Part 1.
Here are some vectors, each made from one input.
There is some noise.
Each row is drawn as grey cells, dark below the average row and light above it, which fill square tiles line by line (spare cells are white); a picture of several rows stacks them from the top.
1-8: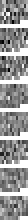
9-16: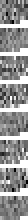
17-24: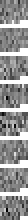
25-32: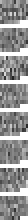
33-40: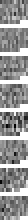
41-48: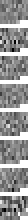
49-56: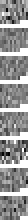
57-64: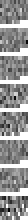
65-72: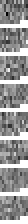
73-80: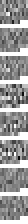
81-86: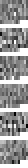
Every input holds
either a point on a 5-point circle, or a fixed value.
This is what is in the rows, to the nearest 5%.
About 95% of them hold a point on a 5-point circle. The rest hold a fixed value.
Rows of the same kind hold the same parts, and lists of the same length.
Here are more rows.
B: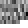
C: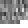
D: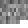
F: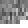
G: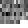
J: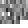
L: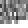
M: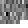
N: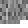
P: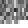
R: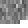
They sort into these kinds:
B, C, D, F, J, L, N, P, R
G, M

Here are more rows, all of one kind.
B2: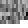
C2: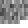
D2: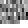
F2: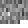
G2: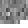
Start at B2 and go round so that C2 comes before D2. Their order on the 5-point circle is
B2, C2, G2, F2, D2.
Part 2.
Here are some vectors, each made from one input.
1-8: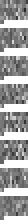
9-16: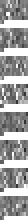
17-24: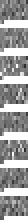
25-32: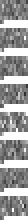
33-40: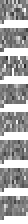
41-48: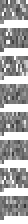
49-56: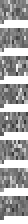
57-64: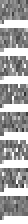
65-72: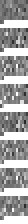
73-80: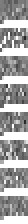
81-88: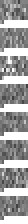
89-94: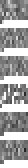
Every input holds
four true/false values.
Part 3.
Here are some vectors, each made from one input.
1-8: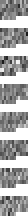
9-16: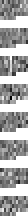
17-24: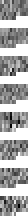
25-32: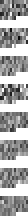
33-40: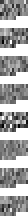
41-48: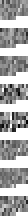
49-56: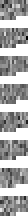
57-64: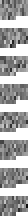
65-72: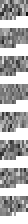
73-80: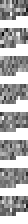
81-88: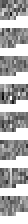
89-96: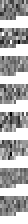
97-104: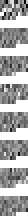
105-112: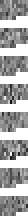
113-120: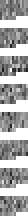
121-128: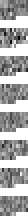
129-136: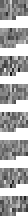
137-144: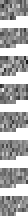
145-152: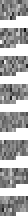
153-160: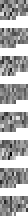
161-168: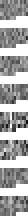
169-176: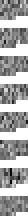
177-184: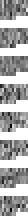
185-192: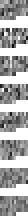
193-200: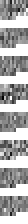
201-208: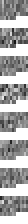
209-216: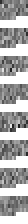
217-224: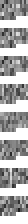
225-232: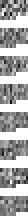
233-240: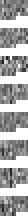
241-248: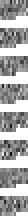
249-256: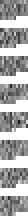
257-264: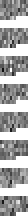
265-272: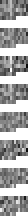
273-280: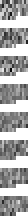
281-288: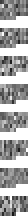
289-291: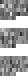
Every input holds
one of 8 labels.
